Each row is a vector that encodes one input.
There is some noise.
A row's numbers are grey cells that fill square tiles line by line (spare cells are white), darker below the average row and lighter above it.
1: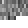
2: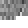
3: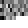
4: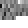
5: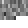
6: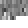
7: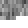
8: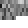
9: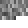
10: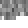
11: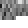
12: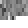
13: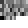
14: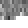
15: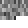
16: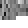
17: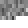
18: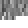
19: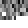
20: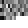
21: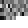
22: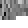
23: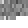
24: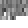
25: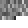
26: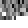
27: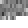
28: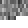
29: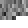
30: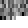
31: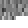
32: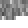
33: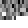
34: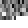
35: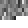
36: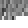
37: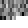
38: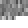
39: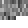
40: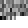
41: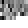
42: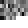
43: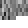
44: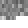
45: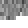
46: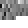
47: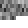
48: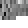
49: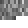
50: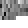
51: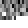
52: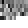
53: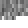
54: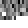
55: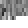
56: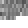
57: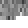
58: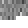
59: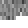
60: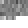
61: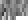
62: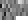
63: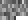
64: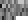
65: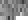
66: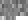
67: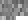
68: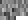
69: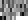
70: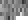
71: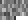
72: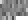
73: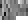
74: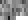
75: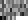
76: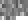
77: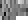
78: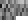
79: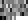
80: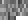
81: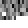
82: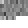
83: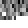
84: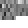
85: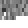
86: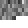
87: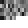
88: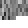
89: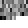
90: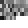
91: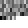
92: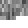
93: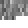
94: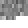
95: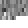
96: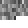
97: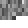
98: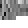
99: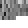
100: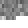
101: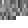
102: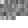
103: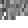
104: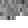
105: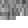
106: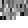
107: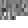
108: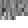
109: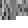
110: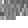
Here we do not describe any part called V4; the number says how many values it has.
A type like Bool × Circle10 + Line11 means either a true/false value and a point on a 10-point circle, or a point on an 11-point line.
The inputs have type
Bool × V4 + List3(Line5).
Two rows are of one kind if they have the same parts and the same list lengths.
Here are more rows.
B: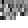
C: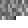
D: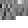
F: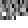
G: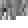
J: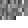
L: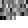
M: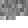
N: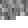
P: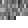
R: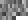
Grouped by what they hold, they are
B, L
C, J, P, R
D
F
G, M, N

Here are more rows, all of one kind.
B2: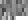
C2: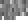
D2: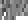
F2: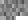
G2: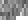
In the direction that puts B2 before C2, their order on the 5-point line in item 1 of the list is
D2, B2, C2, F2, G2.
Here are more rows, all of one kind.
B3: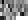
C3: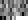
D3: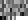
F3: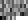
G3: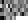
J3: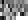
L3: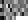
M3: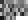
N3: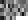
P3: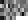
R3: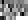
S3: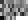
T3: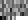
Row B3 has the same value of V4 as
J3 and R3.
